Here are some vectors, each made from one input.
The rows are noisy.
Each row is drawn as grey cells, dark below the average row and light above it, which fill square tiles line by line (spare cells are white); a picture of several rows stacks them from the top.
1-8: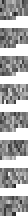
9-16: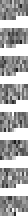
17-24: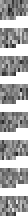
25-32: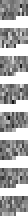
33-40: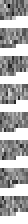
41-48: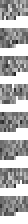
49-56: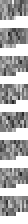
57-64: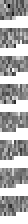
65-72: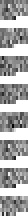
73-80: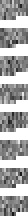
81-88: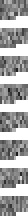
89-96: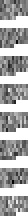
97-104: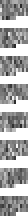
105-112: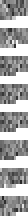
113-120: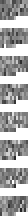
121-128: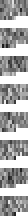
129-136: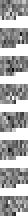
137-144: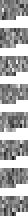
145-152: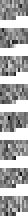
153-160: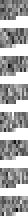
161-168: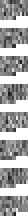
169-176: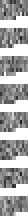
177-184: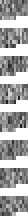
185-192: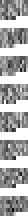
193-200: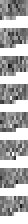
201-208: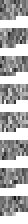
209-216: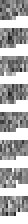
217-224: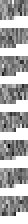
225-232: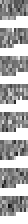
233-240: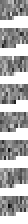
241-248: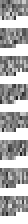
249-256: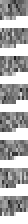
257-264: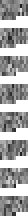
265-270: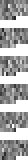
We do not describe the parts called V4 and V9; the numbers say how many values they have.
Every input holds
a value of V9, together with either a point on a 6-point circle and a true/false value, or a value of V4.
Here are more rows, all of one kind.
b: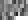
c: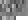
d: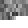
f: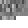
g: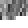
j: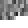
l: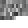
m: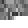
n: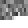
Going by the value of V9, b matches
g and j.
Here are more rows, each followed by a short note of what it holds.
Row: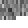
a point on a 6-point circle, a true/false value and a value of V9
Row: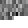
a point on a 6-point circle, a true/false value and a value of V9
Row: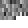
a value of V4 and a value of V9
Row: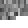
a point on a 6-point circle, a true/false value and a value of V9
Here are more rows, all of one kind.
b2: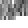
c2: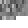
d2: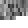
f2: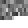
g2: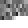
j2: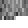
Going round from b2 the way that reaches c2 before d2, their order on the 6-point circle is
b2, j2, c2, g2, d2, f2.
